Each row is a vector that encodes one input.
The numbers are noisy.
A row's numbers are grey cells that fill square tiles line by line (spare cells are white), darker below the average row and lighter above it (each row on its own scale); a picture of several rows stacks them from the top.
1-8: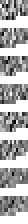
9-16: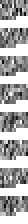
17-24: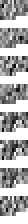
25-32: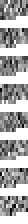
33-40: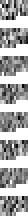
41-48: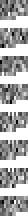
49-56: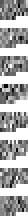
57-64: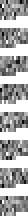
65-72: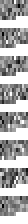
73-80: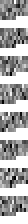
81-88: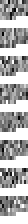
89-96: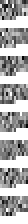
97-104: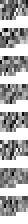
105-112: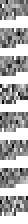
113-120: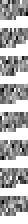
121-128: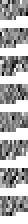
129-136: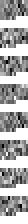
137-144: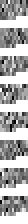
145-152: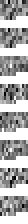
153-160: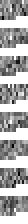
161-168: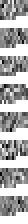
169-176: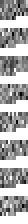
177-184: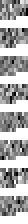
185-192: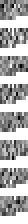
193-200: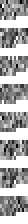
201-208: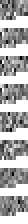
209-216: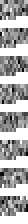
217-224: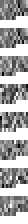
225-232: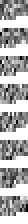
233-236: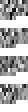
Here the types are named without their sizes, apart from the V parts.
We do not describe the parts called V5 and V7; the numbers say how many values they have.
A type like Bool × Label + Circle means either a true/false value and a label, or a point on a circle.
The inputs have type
(Bool × Bool × Bool × Bool + V5) × V7 + Line.
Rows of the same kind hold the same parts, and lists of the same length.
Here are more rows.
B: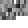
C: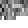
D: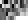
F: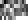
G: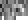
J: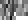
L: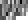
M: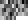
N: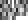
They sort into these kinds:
B
C, D, F, G, J, M
L, N

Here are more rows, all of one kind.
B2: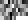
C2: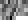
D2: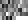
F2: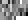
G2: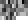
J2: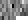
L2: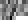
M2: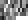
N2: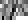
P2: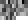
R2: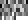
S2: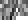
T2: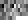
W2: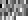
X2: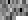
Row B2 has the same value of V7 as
C2, L2, N2 and S2.
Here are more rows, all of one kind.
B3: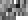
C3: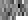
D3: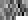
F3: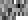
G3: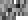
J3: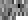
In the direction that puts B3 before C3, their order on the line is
B3, G3, F3, J3, C3, D3.
